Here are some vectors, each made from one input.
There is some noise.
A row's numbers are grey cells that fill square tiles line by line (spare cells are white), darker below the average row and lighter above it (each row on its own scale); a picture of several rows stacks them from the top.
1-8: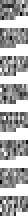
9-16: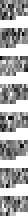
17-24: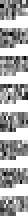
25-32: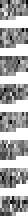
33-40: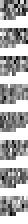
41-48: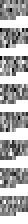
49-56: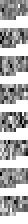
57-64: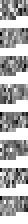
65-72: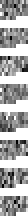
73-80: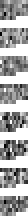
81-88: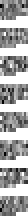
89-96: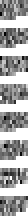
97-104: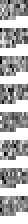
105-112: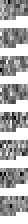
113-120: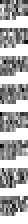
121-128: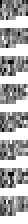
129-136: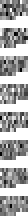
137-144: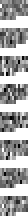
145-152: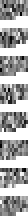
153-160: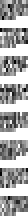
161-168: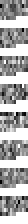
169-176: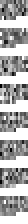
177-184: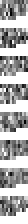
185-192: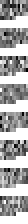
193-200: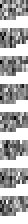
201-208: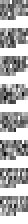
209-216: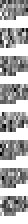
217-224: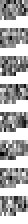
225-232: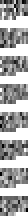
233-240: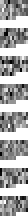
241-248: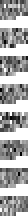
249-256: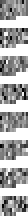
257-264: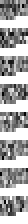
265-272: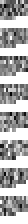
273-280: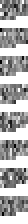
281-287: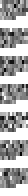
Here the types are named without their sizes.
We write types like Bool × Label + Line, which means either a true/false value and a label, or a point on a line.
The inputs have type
(Bool × Circle + Line) × Circle.
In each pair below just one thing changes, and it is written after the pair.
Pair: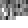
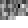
the place on the line
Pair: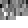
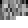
the place on the line
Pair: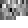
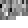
the place on the line
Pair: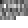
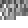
the place on the line
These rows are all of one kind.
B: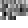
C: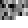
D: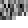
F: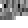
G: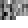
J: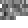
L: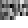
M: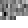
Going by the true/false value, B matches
D and F.
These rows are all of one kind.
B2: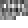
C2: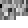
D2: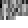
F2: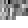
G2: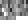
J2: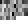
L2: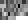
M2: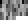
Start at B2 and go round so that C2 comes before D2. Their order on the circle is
B2, C2, G2, D2, M2, L2, J2, F2.
